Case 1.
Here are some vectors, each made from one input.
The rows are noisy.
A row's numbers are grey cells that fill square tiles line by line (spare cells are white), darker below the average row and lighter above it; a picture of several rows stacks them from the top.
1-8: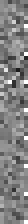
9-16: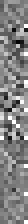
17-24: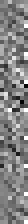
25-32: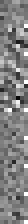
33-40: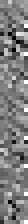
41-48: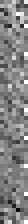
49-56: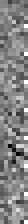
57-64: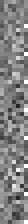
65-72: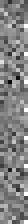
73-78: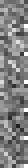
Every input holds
a point on a 7-point line and a true/false value.
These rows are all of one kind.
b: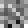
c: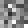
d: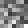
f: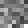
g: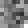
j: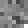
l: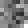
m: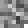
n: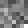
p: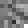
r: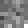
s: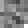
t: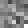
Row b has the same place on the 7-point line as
g and l.
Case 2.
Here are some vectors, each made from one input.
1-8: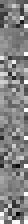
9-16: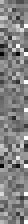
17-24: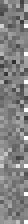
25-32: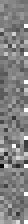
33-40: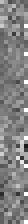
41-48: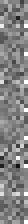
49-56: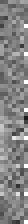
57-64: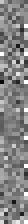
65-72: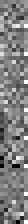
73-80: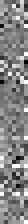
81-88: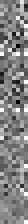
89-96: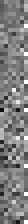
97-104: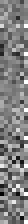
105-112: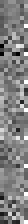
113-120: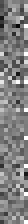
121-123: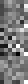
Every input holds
a list of up to two points on a 13-point circle.
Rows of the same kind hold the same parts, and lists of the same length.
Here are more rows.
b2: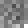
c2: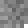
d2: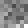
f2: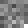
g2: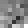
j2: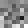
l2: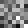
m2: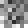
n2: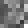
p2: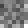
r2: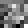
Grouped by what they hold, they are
b2, c2, d2, f2, m2, p2
g2
j2, l2, n2, r2

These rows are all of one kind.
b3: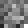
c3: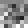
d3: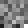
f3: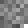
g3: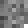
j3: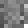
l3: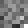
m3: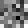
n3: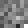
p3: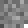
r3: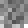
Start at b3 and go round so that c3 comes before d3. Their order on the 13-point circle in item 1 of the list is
b3, p3, n3, r3, f3, l3, c3, m3, d3, g3, j3.
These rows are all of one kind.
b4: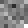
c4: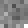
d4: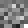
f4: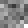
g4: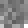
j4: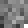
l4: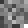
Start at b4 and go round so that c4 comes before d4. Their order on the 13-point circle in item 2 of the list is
b4, l4, c4, d4, j4, g4, f4.
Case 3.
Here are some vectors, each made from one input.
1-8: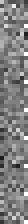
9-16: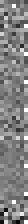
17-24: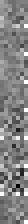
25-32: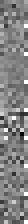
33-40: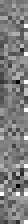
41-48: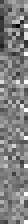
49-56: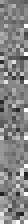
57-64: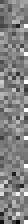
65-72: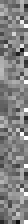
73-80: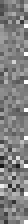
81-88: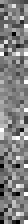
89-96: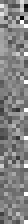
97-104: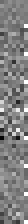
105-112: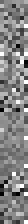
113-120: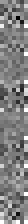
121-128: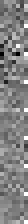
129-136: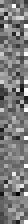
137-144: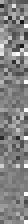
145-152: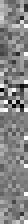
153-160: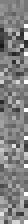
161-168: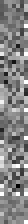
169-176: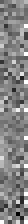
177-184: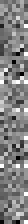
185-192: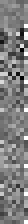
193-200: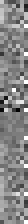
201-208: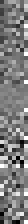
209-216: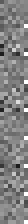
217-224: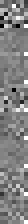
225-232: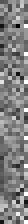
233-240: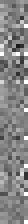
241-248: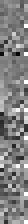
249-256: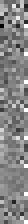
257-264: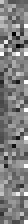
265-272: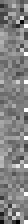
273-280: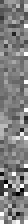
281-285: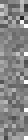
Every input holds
a point on a 6-point line and a true/false value.
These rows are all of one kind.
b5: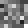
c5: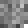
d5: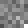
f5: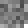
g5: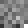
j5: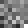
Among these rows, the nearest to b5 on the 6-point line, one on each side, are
d5 and f5.
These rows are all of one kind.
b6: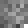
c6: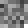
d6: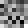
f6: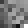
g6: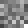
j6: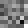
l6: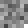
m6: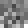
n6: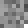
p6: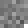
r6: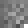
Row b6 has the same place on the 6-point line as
c6, d6, m6 and r6.
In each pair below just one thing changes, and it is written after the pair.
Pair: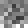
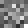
the true/false value
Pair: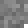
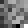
the true/false value
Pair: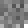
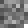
the place on the 6-point line
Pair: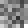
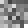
the place on the 6-point line
